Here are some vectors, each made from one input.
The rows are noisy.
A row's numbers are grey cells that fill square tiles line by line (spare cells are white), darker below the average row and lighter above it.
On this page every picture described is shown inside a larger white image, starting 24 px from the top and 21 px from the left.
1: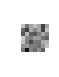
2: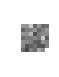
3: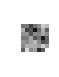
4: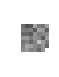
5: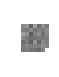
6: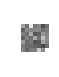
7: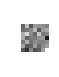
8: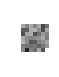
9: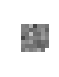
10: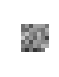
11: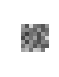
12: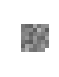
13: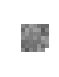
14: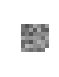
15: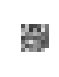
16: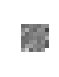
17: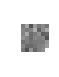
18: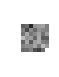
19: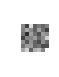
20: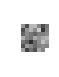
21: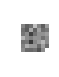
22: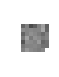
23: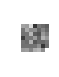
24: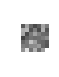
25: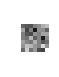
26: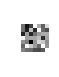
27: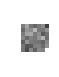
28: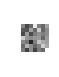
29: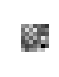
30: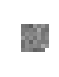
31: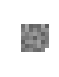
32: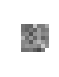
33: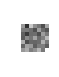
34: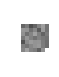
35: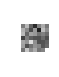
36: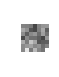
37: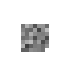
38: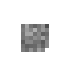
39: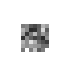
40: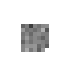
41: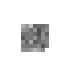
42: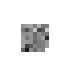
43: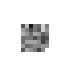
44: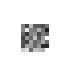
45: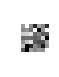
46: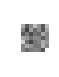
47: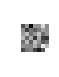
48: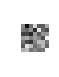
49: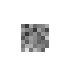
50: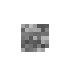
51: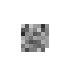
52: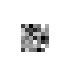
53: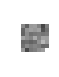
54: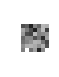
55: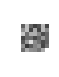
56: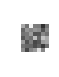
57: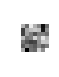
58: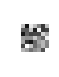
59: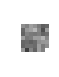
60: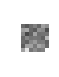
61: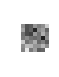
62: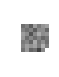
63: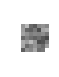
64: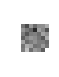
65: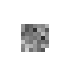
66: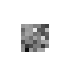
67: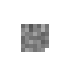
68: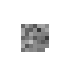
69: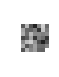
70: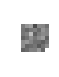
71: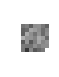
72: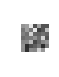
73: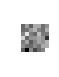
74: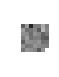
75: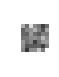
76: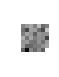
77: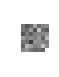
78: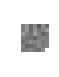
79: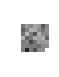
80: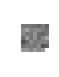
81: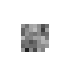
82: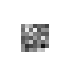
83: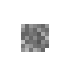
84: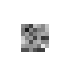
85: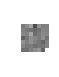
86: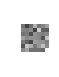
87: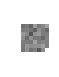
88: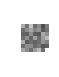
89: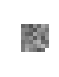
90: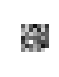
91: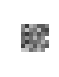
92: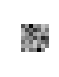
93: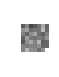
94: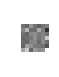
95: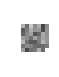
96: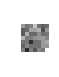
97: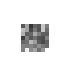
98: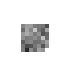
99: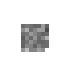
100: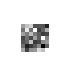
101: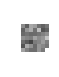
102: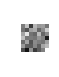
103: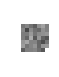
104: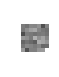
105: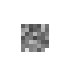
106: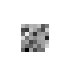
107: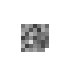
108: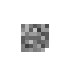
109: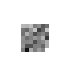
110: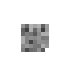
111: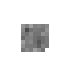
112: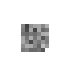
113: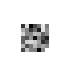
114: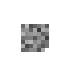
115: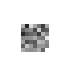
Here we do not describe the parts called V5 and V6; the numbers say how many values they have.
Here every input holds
a point on a 4-point line and a value of V5, together with either three true/false values, or a value of V6.
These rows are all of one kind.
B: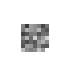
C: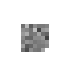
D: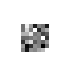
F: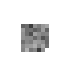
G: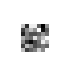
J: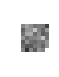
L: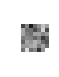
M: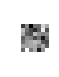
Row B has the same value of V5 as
C and F.
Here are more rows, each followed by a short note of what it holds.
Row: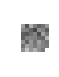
a point on a 4-point line, a value of V5 and a value of V6
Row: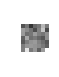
a point on a 4-point line, three true/false values and a value of V5
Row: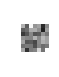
a point on a 4-point line, a value of V5 and a value of V6
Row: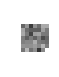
a point on a 4-point line, three true/false values and a value of V5
